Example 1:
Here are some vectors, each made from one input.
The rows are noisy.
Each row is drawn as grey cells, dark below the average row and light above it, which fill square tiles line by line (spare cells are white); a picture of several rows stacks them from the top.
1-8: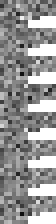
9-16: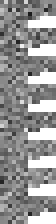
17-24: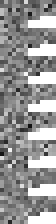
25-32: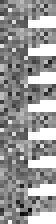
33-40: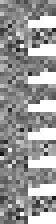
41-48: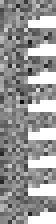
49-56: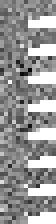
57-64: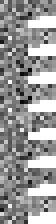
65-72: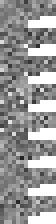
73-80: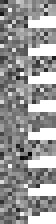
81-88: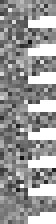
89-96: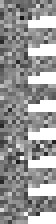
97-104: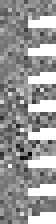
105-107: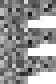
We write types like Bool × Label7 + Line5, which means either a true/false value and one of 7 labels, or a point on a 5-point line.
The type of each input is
Line4 × Line5.
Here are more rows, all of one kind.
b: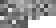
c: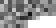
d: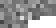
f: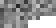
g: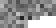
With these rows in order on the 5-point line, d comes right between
b and f.
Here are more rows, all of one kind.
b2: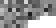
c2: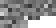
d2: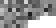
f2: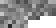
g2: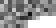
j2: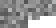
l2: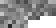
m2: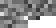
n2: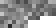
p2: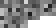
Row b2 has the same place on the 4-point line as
d2, f2, l2 and n2.
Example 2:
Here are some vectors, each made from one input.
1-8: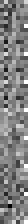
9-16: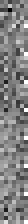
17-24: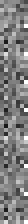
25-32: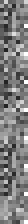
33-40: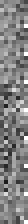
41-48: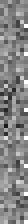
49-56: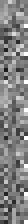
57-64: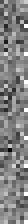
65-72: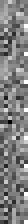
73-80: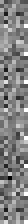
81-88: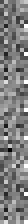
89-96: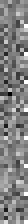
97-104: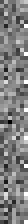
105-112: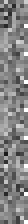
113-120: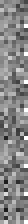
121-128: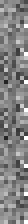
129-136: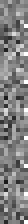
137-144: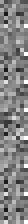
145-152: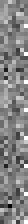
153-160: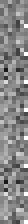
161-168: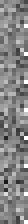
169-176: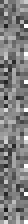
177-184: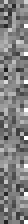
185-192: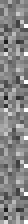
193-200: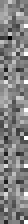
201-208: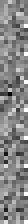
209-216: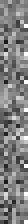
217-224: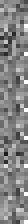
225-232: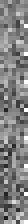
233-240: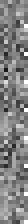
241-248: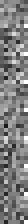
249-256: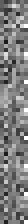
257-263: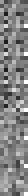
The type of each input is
Circle8.
